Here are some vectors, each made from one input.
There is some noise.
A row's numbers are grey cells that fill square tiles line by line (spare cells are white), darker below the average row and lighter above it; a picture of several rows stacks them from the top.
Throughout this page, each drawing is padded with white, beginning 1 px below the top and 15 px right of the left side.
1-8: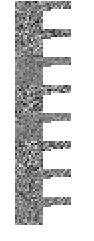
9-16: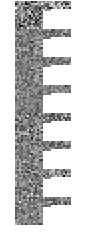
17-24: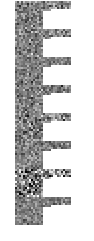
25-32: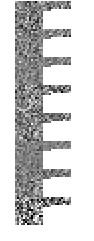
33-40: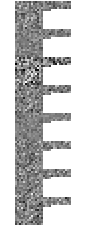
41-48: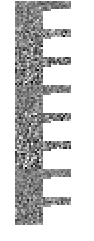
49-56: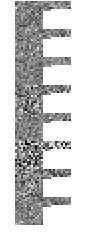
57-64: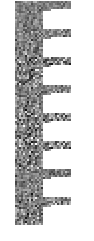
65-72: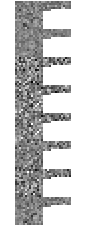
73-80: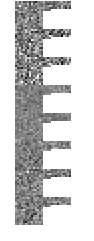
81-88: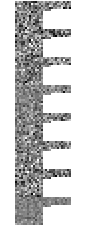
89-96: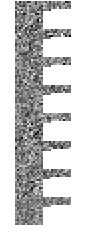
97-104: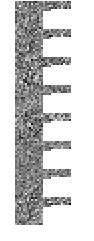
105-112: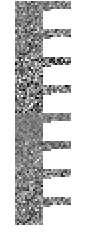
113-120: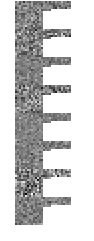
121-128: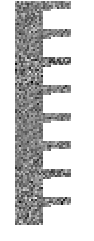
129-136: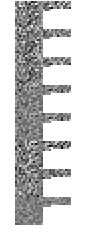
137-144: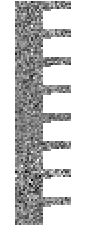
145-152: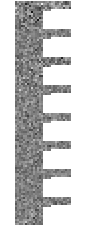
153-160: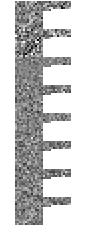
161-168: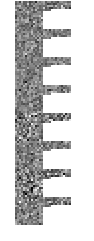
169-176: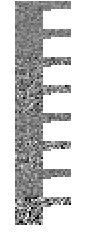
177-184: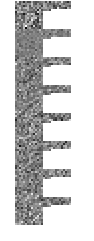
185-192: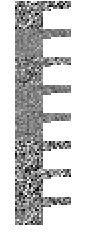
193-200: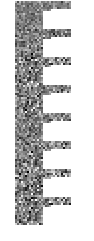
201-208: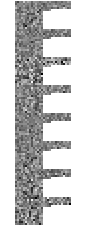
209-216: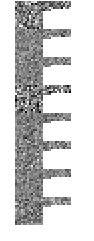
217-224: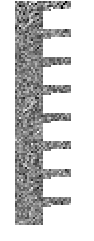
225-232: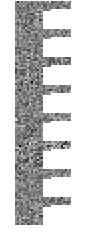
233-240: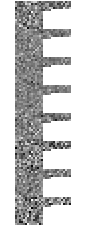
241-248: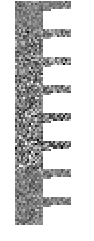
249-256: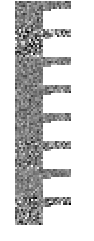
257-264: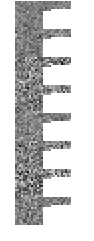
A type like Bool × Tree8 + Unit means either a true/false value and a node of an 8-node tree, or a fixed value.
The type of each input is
List2(Line6) + Tree11 + Tree12.
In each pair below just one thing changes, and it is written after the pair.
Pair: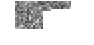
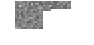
the place on the 6-point line in item 2 of the list
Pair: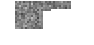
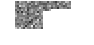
the place on the 6-point line in item 2 of the list
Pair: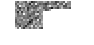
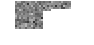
the place on the 6-point line in item 1 of the list
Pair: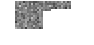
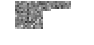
the place on the 6-point line in item 2 of the list
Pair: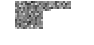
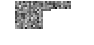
the place on the 6-point line in item 2 of the list
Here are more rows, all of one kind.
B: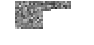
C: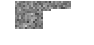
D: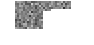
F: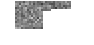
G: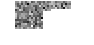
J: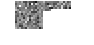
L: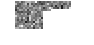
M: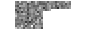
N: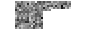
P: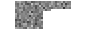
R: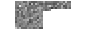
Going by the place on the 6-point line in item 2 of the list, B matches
F, G, J and N.
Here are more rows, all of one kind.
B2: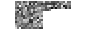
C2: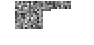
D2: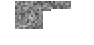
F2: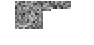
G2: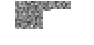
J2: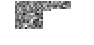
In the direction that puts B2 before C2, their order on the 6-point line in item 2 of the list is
D2, G2, B2, C2, F2, J2.
